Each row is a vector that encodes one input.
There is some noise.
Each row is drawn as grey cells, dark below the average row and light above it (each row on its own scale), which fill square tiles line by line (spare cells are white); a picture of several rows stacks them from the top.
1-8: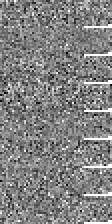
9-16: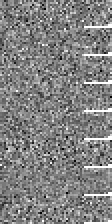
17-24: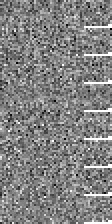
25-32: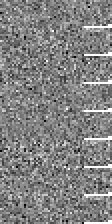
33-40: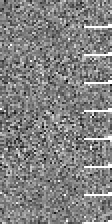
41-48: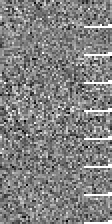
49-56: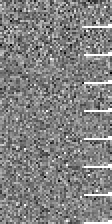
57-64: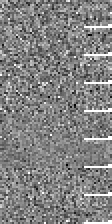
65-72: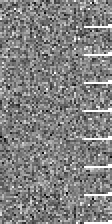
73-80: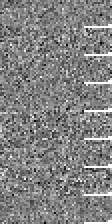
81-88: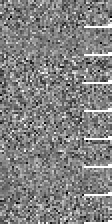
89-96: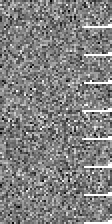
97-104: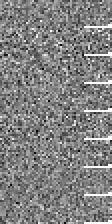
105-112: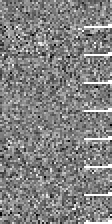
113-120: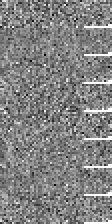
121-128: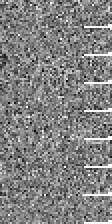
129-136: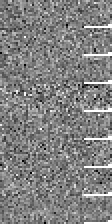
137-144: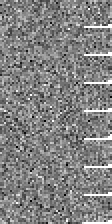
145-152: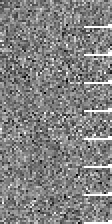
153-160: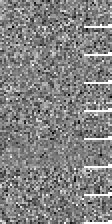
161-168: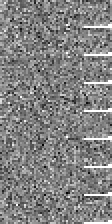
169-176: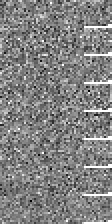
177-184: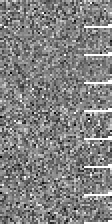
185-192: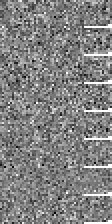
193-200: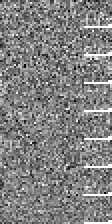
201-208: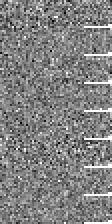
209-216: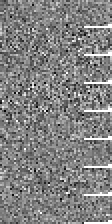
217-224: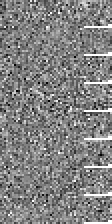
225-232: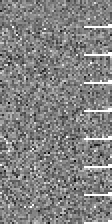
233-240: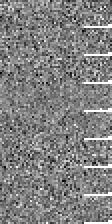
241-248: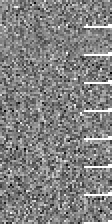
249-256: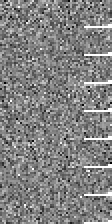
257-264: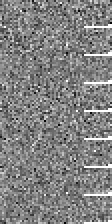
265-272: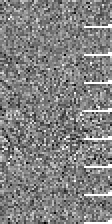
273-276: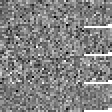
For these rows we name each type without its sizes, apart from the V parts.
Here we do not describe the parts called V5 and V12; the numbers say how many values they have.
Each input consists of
a label and a value of V5, together with either a point on a line, or a value of V12.
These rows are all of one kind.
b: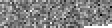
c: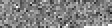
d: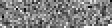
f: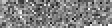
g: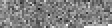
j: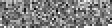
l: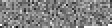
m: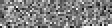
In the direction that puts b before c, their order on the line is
m, b, c, l, j, d, g, f.
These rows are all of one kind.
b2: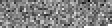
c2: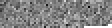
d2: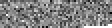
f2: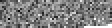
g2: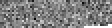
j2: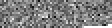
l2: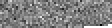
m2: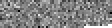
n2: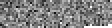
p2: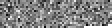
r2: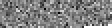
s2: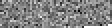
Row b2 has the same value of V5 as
d2 and g2.
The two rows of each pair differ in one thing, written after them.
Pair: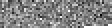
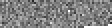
the place on the line
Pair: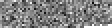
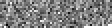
the place on the line
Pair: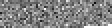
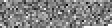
the value of V5
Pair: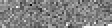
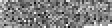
the value of V5
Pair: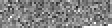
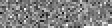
the value of V5
